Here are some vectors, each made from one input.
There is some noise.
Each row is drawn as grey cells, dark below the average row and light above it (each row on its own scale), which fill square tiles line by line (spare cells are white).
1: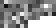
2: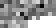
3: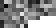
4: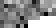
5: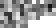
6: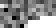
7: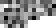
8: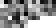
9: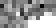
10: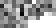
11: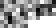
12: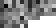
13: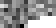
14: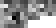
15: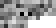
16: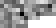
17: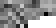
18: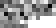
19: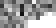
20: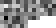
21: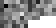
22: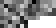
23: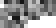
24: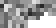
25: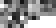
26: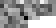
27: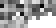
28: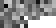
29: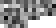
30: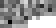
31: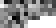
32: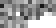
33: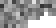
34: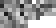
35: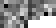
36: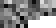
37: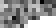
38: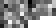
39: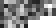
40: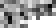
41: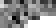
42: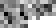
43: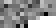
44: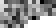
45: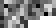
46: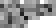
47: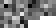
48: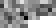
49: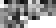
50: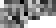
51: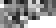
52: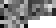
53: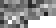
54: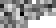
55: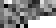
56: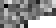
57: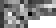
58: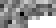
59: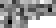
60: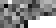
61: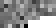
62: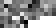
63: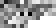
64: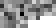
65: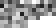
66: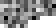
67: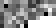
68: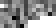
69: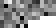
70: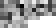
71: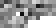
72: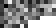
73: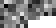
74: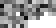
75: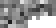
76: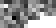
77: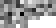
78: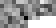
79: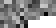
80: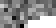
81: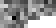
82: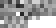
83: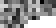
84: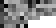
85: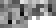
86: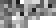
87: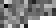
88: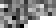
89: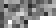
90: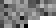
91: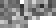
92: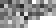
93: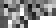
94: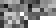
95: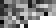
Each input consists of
either a point on a 10-point circle and a true/false value, or a point on a 5-point line.
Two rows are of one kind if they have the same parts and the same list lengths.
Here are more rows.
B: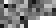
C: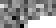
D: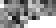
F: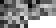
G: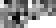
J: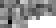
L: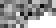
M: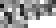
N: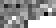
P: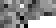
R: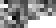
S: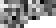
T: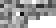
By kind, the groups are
B, F, J, L, M, N, P, T
C, D, G, R, S

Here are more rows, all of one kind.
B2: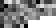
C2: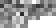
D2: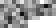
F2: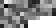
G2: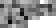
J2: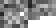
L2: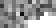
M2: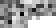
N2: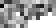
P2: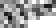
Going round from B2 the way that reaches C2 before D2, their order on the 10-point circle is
B2, L2, J2, N2, C2, M2, F2, G2, D2, P2.
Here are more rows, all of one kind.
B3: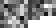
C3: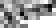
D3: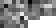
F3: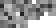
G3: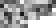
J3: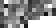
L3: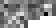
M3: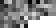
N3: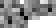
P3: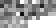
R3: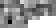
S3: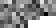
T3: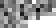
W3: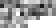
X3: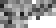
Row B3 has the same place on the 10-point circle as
J3, L3, P3 and W3.
